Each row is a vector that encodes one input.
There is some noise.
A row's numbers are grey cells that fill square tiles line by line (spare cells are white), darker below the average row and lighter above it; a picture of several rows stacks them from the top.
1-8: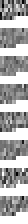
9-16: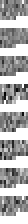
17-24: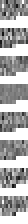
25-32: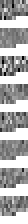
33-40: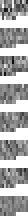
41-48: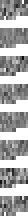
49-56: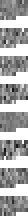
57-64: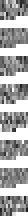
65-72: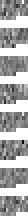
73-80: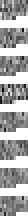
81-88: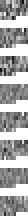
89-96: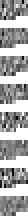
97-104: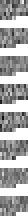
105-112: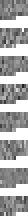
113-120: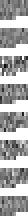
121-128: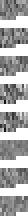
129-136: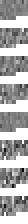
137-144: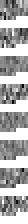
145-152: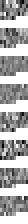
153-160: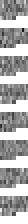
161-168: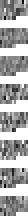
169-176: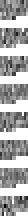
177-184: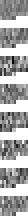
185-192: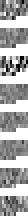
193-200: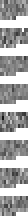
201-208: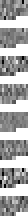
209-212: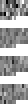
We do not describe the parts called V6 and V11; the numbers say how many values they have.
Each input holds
a point on a 9-point line and a value of V6, together with either a point on a 10-point circle and a value of V11, or a fixed value.
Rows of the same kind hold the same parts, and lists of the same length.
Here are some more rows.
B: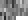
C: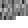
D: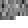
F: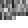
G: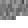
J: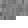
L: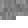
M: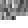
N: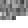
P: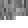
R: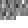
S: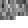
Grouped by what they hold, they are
B, C, D, G, J, L, M, P, S
F, N, R

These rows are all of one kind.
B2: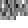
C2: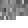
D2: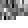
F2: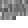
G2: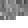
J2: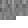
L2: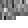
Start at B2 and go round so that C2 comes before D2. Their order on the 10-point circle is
B2, F2, J2, G2, C2, D2, L2.
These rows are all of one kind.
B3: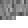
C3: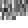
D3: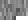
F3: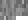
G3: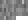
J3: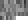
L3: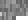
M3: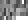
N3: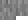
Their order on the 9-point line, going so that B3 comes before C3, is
J3, G3, F3, N3, M3, D3, B3, C3, L3.
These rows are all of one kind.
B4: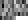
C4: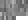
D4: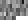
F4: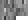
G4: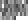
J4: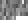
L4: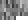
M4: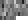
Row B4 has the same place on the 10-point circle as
C4 and D4.
